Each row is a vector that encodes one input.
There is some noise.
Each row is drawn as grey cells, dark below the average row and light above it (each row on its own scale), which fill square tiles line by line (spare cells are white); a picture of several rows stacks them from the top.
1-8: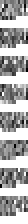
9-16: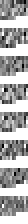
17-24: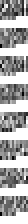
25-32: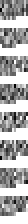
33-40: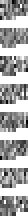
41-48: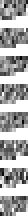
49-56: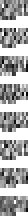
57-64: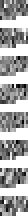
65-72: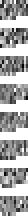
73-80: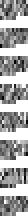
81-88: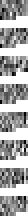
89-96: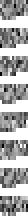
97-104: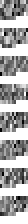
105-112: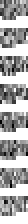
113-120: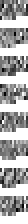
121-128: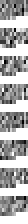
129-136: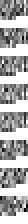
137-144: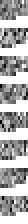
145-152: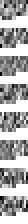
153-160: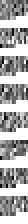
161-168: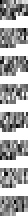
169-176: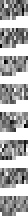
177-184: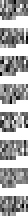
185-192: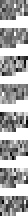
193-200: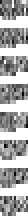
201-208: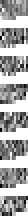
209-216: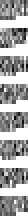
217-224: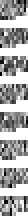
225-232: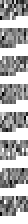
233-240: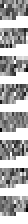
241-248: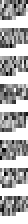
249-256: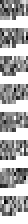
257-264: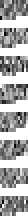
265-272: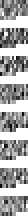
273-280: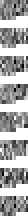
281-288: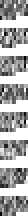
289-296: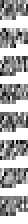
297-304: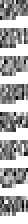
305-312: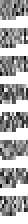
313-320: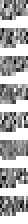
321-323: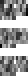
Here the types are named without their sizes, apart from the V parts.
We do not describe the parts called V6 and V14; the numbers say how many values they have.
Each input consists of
a value of V14, together with either a point on a line and three true/false values, or a value of V6.
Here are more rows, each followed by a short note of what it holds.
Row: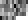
a point on a line, three true/false values and a value of V14
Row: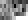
a value of V6 and a value of V14
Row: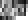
a value of V6 and a value of V14
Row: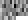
a value of V6 and a value of V14
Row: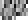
a value of V6 and a value of V14
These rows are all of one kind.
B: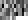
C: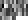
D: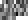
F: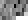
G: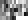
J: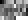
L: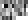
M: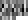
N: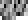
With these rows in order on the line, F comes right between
B and L.
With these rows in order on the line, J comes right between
M and N.
